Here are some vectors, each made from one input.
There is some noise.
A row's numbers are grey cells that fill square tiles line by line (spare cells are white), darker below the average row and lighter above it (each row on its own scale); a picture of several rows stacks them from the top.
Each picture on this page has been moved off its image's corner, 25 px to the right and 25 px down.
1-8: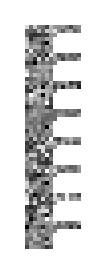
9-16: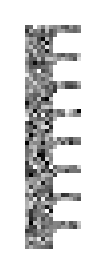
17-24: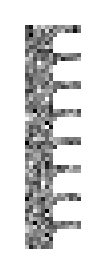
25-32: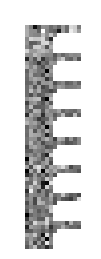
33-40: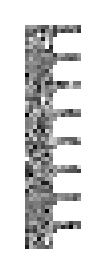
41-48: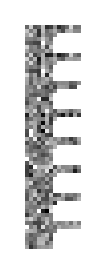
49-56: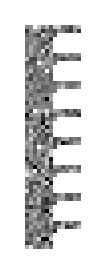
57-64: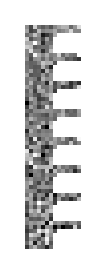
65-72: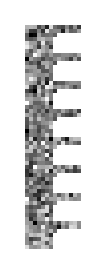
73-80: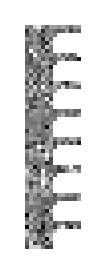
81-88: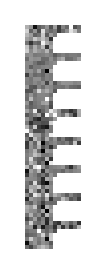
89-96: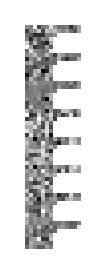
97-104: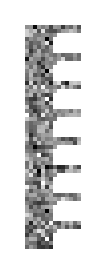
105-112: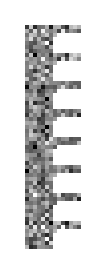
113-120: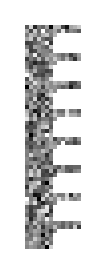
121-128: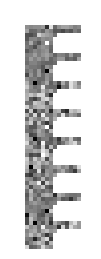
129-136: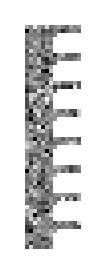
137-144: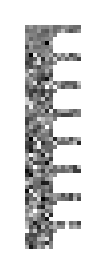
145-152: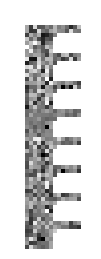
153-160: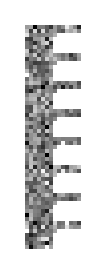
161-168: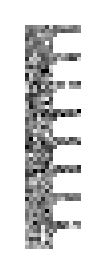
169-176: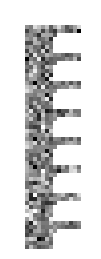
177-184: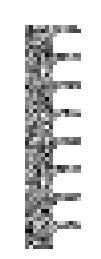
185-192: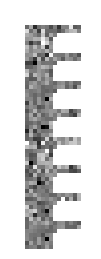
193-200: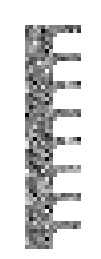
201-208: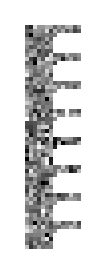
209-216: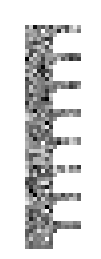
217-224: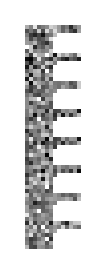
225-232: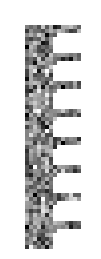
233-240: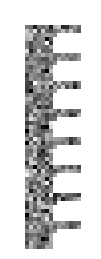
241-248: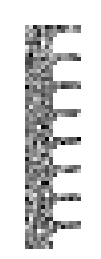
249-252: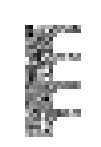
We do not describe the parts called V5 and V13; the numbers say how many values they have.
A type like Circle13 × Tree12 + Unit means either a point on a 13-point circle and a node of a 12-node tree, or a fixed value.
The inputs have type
(Line7 + V13) × V5 + Line11.
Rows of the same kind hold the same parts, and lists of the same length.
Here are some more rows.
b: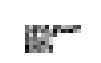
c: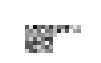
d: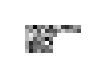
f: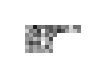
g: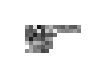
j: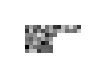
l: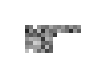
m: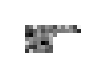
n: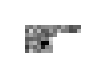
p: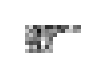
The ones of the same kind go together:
b
c, d, f, p
g, j, l, m, n

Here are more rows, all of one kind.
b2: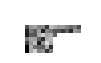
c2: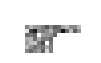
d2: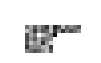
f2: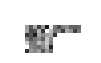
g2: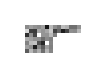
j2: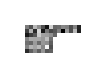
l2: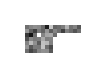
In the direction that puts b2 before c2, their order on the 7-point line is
b2, g2, c2, d2, f2, j2, l2.
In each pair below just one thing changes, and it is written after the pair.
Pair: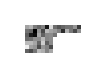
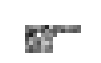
the value of V5
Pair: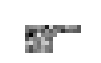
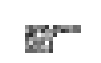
the place on the 7-point line
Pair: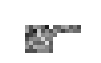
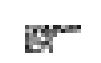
the value of V5
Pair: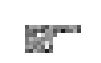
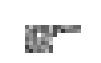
the value of V5
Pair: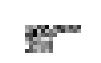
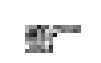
the place on the 7-point line
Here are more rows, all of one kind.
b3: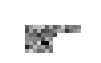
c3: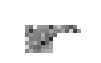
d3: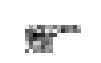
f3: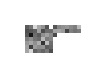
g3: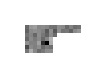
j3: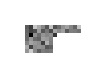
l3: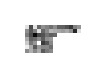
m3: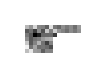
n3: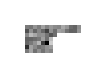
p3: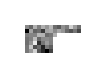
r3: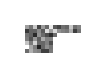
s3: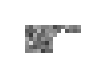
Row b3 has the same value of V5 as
g3 and n3.
